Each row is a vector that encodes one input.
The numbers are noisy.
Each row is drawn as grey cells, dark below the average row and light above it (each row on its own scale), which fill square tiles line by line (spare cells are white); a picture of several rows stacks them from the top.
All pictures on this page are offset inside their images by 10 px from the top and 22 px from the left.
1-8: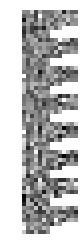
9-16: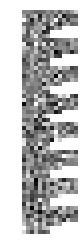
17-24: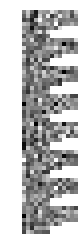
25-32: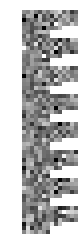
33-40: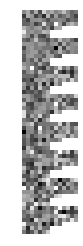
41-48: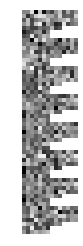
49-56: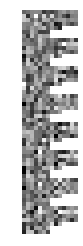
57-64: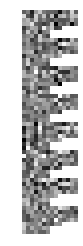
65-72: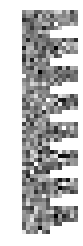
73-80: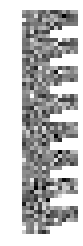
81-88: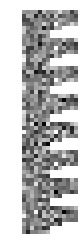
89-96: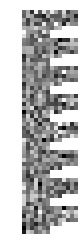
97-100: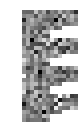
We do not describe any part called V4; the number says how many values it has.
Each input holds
a value of V4, together with either one of 7 labels, or three true/false values.
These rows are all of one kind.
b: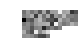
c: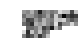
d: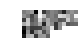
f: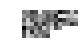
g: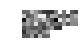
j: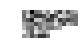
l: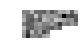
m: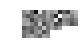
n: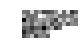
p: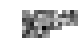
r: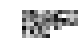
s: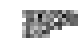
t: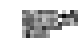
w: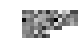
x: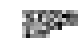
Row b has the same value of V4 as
c, j, s and w.
